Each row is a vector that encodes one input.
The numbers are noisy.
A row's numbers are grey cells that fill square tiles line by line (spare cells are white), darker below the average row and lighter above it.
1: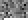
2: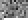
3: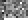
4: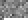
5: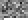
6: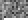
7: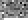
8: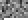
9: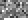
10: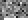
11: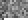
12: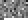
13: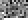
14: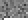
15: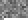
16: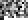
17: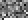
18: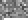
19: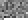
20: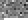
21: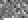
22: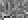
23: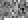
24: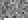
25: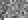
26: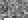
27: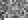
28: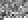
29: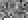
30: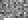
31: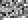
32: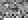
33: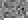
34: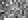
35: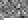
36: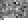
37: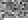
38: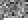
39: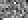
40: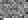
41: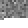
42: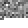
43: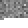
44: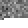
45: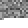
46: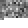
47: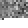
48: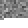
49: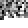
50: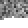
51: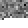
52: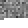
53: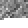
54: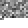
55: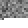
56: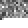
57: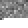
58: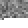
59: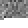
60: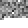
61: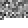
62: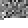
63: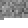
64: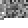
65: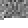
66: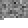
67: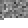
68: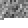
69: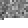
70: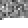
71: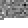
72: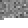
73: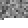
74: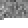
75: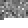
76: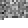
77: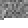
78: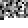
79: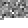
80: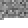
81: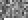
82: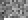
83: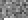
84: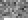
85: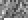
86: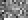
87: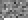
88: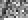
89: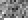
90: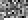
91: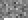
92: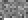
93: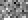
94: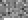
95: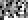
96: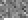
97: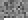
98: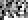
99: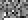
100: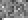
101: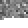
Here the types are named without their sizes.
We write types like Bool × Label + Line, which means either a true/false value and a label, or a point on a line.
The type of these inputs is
Tree × Tree + Unit.
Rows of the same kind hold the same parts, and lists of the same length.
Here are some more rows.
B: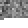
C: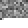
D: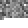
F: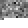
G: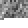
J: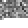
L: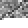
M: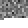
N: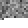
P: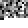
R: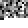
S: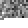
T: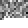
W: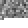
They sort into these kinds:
B, C, D, F, G, J, L, M, N, S, T, W
P, R

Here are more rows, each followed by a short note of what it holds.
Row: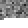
a node of each of two trees
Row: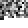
a fixed value
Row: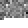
a node of each of two trees
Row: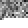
a node of each of two trees
